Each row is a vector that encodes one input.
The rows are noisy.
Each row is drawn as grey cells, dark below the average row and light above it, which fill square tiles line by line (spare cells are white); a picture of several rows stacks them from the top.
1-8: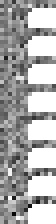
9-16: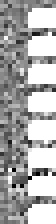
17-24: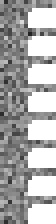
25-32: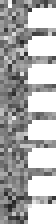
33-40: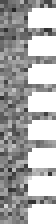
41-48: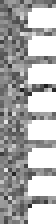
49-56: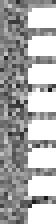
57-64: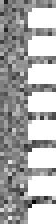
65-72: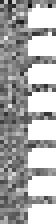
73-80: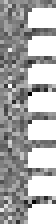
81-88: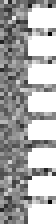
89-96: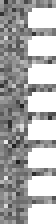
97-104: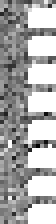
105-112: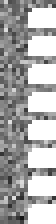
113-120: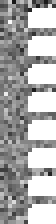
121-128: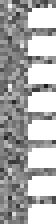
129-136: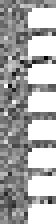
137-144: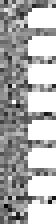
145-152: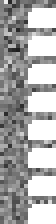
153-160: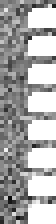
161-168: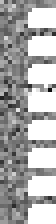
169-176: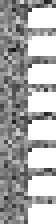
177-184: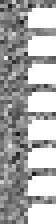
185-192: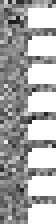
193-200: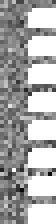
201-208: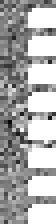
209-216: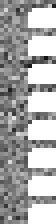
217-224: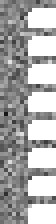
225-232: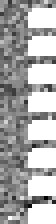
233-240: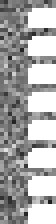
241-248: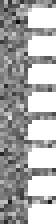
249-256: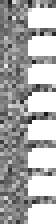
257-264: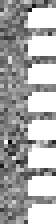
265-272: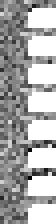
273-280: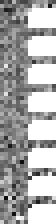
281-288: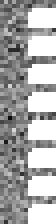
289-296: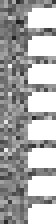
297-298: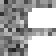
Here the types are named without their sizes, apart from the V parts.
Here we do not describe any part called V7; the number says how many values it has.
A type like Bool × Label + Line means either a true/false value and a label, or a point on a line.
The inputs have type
(Bool × Circle + Unit) × V7.
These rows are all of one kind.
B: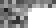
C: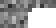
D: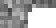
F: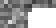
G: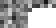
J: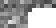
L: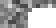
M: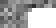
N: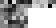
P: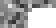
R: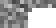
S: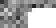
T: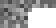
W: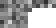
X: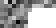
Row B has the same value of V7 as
L, P, R and T.
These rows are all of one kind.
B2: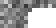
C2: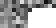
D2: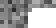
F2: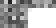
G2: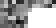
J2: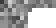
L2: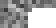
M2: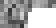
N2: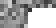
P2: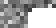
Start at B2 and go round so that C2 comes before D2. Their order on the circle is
B2, G2, L2, N2, C2, D2, P2, M2, J2, F2.
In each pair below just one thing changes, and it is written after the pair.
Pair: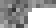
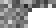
the value of V7
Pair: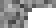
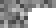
the true/false value
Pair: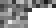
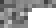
the place on the circle
